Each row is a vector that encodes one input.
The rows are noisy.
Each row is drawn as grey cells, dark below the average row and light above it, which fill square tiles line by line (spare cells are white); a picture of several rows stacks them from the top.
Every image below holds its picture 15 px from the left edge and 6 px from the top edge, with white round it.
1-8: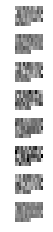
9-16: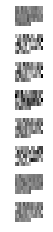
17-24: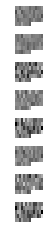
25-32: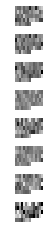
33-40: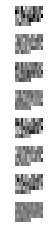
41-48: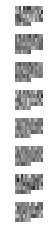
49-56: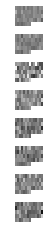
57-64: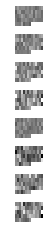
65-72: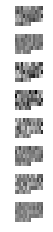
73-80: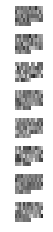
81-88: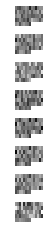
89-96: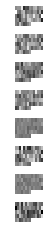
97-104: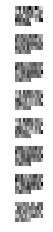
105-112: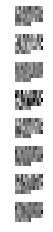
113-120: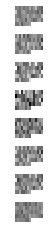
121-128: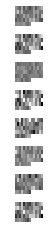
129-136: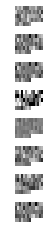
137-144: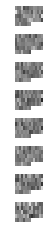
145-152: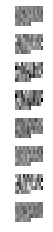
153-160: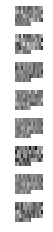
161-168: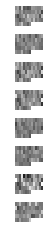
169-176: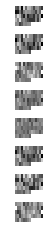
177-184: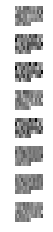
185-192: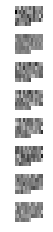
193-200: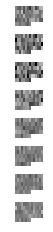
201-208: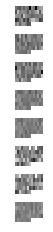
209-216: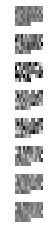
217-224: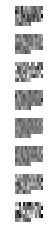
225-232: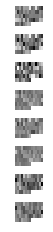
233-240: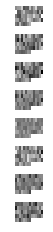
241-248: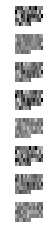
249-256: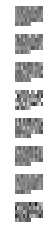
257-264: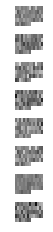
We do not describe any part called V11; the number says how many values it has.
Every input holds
a list of up to two items, each one of 6 labels and a value of V11.
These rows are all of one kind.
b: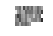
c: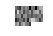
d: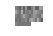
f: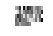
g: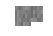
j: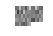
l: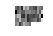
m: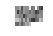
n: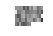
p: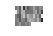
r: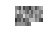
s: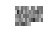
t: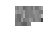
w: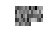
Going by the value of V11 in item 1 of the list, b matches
j, s and t.
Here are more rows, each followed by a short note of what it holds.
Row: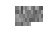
a list of two items
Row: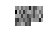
the empty list
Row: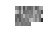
a list of two items
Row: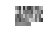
a list of two items
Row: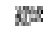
a list of one item
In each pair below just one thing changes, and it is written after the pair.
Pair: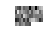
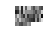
the label in item 1 of the list
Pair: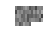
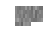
the label in item 2 of the list
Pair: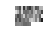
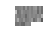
the value of V11 in item 2 of the list
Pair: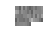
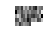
the label in item 1 of the list
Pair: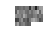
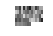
the value of V11 in item 1 of the list
